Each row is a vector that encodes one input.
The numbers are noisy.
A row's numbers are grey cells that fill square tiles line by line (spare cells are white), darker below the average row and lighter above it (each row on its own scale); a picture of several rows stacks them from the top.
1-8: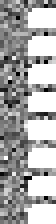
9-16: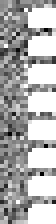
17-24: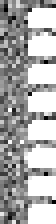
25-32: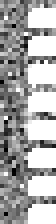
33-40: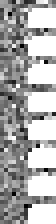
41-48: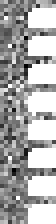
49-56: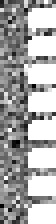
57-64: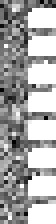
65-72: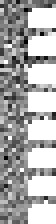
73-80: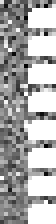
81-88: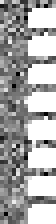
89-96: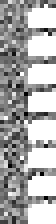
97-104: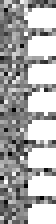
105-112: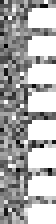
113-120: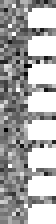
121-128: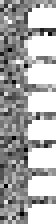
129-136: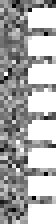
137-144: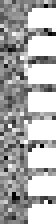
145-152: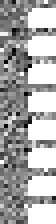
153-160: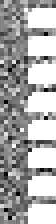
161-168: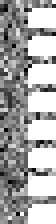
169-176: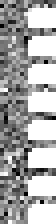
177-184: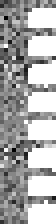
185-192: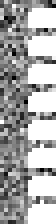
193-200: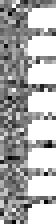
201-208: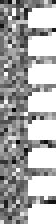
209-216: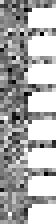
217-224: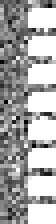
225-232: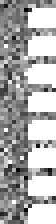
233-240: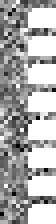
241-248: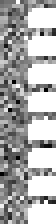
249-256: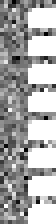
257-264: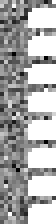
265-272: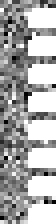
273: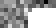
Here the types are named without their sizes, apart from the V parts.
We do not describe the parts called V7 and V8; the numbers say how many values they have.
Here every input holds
a true/false value and a value of V7, together with either a node of a tree, or a value of V8.
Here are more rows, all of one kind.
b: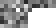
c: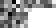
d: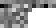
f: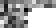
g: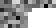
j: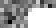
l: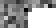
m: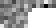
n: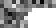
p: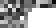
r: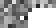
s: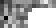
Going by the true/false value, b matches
l, p and r.
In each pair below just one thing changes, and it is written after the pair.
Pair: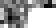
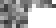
the node of the tree
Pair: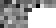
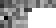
the true/false value
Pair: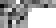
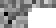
the value of V7
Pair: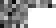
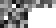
the true/false value
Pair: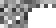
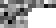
the true/false value
